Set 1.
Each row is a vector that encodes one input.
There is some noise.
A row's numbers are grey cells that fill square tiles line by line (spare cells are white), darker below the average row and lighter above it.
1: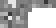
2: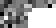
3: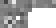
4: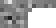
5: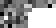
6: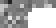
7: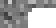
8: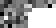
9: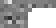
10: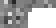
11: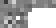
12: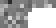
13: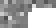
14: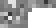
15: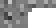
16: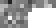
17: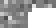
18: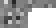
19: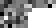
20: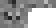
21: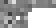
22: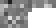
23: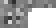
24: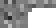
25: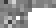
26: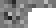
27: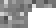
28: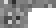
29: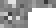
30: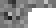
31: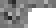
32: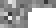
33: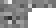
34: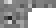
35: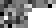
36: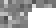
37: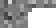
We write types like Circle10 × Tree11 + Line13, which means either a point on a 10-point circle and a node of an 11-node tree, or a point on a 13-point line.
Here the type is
Bool × Bool × Bool + Unit.
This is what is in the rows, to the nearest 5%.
About 15% of them hold a fixed value. The rest hold three true/false values.
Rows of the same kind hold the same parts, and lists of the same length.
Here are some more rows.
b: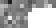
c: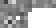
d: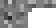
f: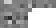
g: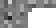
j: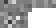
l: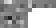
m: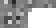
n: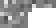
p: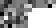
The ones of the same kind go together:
b, c, d, f, g, j, l, m, n
p

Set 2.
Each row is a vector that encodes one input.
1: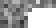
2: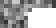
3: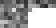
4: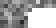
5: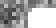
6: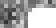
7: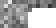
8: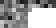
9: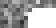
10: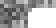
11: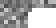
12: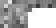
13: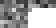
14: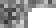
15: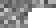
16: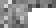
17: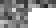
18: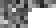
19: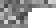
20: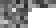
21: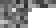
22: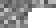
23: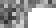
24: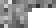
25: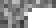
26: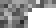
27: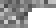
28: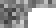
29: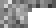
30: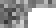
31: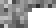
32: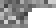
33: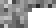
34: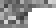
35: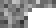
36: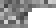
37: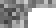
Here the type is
Label5.
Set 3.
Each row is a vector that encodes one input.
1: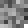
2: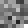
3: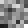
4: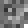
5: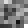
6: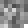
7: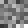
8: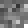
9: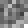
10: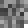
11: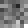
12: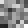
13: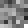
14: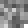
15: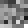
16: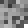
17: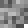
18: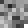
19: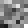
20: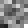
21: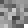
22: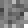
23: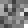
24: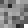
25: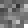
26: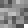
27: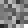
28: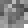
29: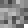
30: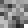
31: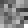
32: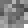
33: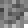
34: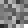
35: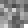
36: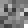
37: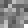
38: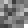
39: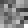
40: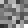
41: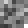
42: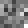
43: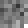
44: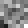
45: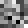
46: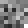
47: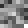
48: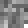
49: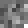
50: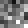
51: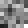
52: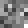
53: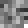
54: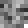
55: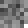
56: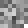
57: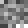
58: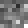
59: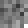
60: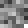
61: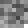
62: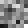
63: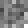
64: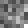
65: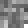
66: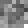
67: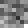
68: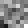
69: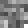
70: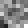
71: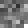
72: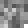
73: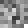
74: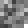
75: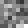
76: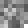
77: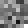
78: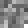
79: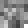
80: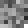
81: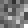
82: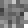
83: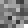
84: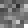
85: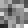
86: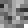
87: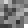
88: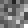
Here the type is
Line17.
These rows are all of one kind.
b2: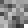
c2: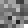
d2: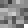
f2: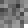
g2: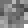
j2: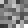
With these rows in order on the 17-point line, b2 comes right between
d2 and g2.
